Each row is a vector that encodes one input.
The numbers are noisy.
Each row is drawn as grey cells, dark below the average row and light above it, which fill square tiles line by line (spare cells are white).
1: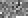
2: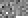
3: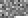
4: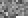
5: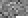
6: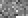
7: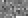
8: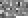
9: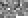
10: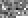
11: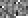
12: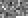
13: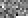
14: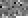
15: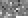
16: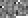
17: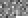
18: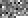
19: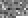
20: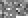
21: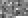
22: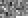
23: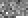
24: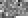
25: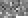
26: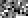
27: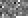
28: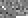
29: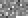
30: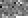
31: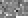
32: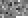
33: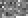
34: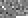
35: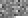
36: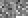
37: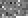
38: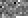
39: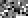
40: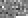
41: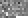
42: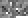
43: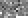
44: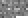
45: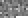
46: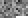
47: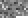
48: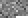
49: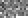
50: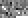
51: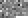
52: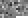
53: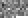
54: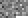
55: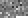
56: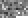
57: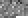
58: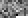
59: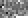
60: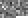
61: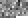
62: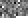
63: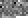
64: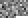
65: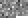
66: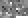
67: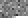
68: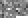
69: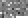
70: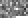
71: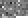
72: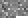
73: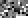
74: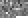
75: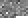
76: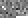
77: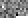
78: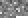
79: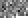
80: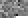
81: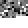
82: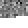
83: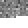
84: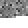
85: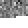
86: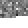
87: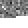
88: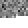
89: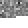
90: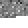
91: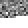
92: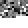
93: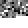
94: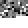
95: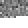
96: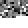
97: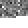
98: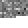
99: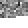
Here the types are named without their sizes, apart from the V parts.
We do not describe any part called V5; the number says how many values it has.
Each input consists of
a list of items, each a true/false value and a value of V5.
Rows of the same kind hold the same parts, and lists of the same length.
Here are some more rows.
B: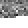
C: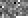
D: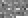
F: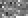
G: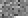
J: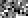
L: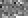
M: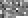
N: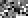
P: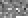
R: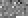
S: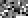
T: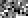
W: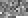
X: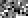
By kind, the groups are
B, D, G, M, P, R, W
C, F, L
J, N, S, T, X

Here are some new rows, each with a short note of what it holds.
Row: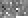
a list of two items
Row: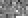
a list of two items
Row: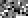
the empty list
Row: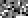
the empty list
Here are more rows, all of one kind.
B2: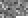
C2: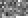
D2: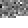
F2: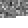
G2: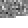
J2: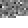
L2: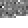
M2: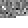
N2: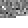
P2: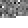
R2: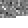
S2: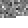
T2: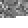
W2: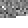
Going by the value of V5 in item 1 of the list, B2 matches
D2, J2 and T2.
